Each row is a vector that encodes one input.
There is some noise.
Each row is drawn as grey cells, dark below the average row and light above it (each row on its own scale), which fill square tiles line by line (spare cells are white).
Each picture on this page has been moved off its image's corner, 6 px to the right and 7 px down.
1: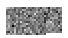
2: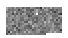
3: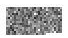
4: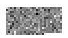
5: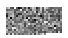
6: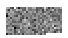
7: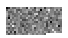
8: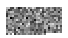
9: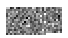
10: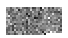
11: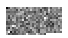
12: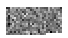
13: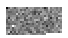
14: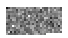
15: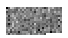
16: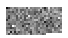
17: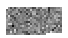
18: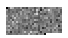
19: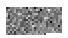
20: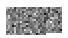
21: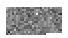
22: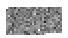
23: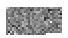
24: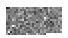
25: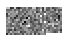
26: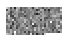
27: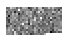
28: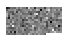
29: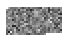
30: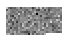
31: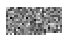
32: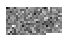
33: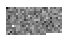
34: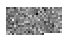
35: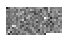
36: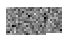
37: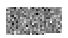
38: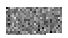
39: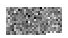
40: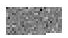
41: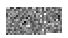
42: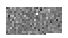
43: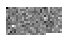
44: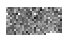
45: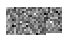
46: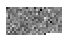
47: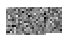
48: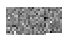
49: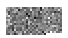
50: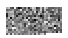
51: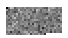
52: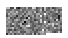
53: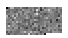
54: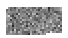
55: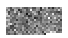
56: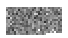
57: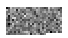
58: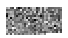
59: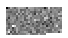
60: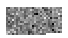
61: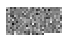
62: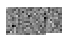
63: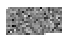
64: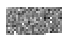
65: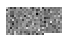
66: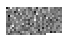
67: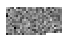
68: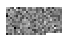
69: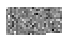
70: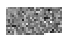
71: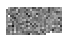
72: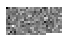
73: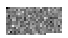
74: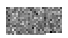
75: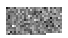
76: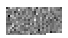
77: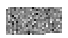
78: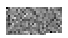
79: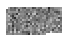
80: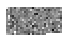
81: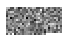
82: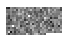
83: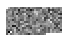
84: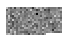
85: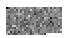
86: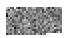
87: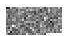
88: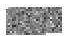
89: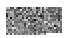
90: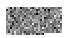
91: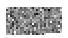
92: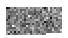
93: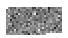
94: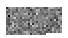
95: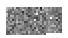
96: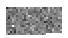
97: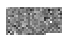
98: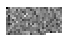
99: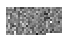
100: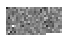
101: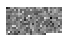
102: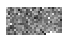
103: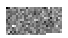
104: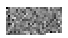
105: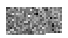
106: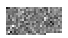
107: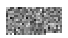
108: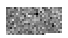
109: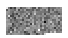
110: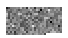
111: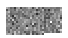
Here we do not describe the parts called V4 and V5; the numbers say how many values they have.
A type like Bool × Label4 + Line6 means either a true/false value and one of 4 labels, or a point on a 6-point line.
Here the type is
(Bool × Bool × Bool + V5) × Circle6 + V4.
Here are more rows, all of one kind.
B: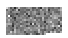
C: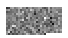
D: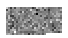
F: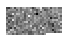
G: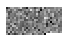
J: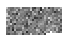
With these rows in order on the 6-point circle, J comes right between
B and G.
